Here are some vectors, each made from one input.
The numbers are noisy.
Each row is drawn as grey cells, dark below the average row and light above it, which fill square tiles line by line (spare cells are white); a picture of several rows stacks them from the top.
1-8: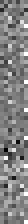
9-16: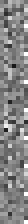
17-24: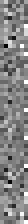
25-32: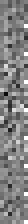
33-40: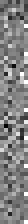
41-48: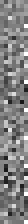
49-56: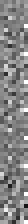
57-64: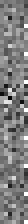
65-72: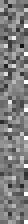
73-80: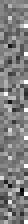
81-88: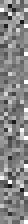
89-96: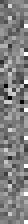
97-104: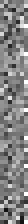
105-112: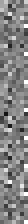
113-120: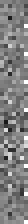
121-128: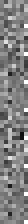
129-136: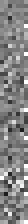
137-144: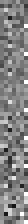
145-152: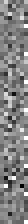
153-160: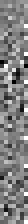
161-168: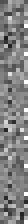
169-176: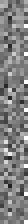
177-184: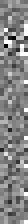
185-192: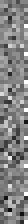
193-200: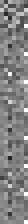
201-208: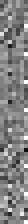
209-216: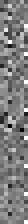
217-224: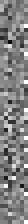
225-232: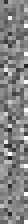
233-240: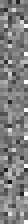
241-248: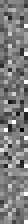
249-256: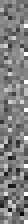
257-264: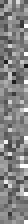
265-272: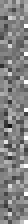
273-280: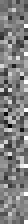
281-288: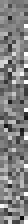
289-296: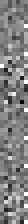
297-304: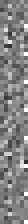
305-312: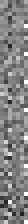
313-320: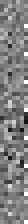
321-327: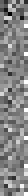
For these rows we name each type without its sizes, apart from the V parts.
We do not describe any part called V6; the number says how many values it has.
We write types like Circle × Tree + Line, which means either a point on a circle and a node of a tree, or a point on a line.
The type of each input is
Bool × (Line + V6).
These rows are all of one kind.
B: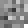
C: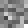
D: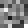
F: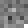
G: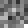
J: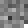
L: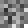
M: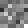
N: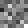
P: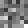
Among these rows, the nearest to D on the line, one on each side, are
G and N.
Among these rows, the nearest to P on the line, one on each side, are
B and J.
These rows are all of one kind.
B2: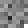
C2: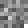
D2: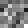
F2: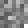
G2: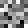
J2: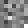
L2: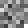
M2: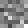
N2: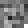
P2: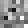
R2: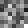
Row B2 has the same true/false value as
G2, L2 and N2.
